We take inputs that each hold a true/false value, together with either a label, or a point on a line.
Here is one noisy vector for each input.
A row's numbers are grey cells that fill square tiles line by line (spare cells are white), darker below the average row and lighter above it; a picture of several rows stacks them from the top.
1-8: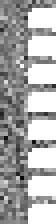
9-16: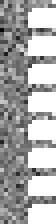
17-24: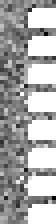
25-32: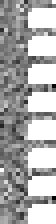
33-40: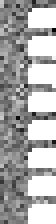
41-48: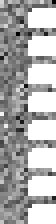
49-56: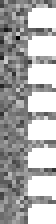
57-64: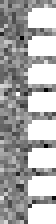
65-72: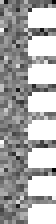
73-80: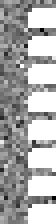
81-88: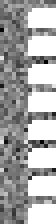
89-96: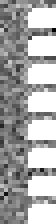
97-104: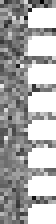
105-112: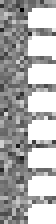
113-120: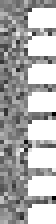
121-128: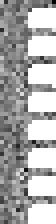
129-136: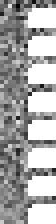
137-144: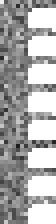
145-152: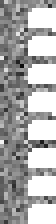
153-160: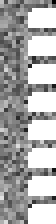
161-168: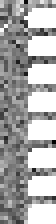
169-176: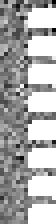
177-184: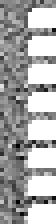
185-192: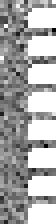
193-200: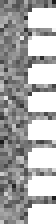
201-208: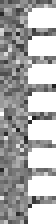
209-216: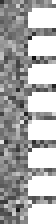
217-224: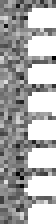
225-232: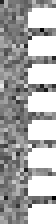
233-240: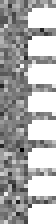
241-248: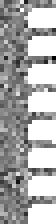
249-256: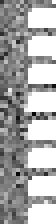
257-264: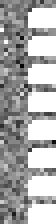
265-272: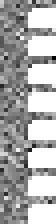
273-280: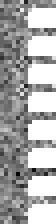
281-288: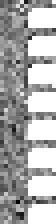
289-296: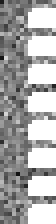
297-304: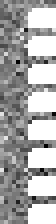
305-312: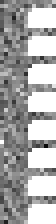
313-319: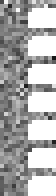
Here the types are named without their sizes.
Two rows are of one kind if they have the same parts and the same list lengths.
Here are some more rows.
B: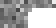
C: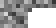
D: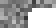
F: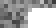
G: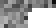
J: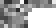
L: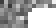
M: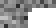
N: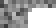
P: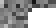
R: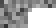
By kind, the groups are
B, F, J, L, N, R
C, D, G, M, P

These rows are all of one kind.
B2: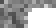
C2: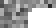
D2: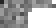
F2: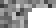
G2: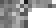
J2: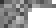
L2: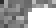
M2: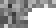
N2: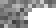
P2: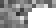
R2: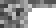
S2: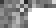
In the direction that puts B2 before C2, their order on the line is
S2, G2, J2, D2, M2, L2, B2, P2, N2, R2, F2, C2.
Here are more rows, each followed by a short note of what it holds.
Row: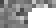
a point on a line and a true/false value
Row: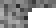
a label and a true/false value
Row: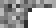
a label and a true/false value
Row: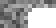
a point on a line and a true/false value
